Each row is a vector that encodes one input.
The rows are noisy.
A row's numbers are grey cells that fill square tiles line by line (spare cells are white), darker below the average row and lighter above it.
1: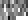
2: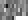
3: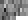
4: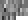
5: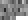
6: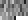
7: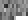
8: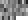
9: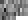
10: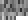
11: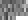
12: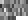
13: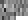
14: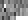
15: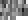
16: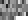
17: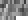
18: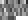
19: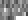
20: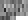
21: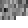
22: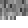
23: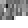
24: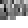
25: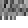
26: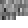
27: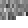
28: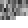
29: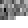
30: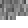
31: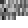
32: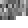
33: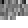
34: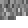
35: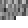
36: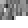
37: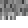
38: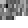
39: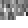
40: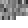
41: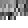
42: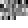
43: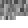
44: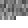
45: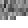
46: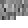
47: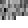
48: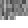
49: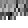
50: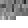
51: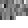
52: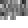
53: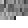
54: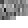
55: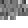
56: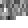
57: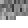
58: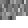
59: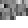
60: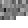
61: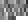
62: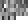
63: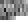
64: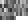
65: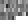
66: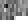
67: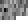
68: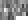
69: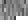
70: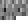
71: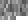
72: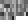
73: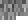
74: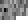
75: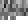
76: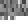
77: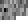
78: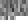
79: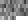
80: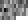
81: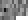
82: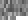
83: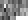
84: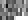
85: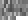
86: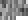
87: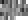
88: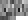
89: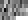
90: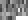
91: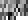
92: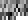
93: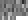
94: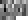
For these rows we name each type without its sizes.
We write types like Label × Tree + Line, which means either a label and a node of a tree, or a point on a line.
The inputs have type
List(Line).
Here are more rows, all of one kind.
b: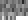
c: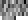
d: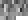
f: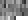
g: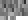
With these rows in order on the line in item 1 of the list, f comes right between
b and g.
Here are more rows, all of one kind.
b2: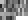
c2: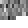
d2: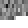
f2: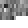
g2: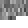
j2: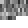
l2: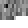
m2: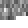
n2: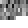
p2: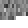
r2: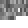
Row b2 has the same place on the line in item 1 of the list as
g2, j2 and r2.
